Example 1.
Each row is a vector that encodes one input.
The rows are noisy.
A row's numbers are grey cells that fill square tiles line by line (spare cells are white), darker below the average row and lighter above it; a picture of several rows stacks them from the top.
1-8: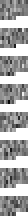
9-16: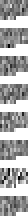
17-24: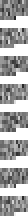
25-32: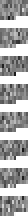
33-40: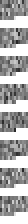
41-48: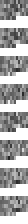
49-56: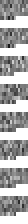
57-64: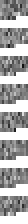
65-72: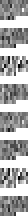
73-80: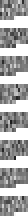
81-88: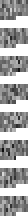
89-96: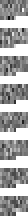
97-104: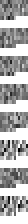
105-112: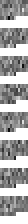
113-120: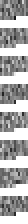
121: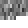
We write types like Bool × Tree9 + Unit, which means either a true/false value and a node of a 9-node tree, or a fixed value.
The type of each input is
Bool × Bool × Bool + Unit.
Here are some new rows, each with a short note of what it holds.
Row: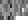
three true/false values
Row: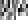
a fixed value
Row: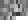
three true/false values
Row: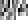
a fixed value
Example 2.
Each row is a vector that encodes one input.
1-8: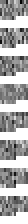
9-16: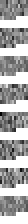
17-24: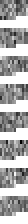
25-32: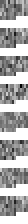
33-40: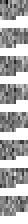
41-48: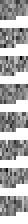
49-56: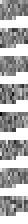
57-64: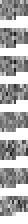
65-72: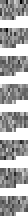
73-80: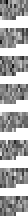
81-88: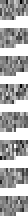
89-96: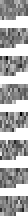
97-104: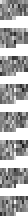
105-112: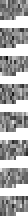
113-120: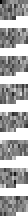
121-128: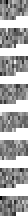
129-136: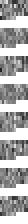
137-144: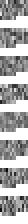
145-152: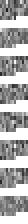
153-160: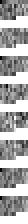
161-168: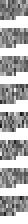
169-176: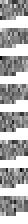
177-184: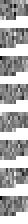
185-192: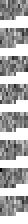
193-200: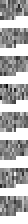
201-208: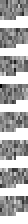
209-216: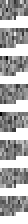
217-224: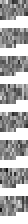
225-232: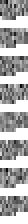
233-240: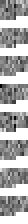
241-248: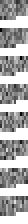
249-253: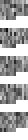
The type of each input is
Bool × Bool × Bool × Bool.
